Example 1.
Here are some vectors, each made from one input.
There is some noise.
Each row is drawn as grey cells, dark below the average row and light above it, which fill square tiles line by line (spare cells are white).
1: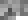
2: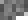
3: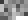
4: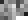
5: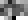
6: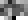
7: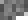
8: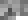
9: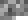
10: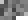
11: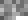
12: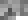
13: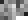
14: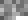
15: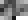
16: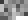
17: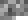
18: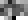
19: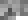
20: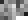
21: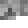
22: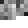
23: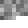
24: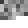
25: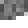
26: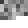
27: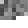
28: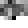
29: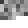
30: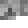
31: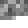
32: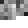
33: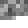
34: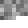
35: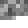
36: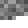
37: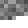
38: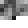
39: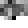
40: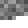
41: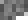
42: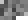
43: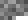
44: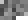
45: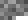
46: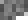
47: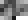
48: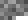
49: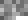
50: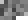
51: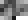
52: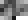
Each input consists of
a point on a 10-point line.
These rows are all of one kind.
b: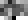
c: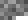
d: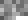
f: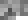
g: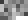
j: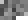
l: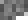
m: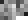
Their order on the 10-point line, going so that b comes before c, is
b, j, l, c, f, d, g, m.
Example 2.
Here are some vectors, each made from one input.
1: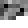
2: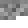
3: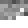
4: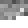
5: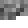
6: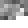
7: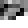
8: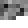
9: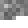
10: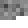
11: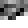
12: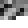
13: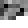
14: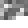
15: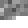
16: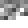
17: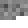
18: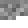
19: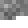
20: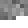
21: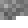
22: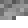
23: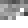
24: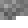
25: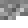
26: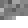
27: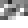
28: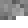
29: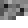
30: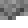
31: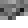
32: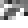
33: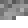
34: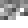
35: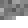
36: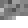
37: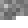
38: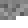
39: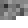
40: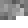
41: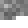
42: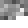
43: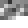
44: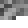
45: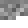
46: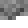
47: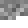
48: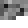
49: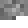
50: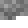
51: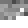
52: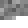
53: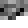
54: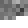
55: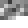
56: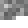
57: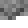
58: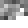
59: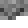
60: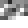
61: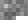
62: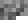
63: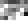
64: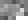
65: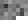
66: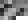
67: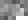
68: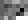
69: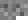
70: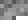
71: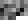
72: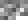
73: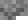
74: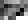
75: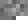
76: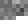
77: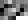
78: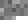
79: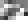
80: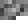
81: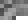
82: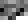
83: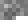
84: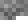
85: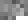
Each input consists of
a point on a 6-point circle.
